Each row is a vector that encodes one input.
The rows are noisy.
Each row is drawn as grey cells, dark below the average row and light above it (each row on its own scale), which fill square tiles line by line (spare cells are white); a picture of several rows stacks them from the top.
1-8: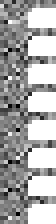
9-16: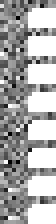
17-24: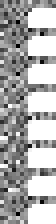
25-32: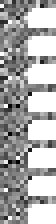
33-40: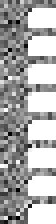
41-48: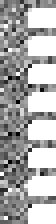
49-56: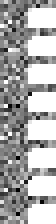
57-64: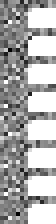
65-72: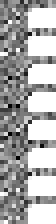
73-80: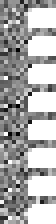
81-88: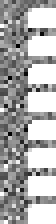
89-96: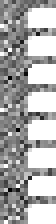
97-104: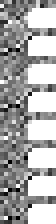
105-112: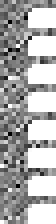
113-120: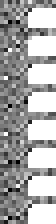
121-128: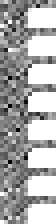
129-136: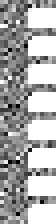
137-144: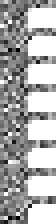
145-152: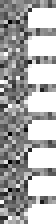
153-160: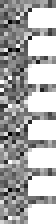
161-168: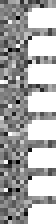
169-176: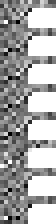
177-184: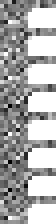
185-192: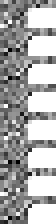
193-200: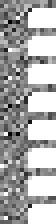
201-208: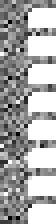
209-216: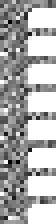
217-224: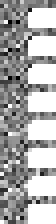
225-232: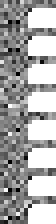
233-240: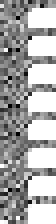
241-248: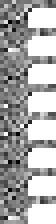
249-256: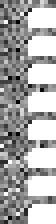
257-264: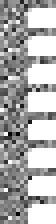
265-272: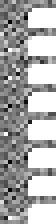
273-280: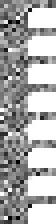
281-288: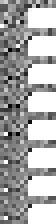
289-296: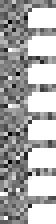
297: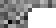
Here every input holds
either a point on a 6-point circle, or a point on a 13-point circle, or three true/false values.
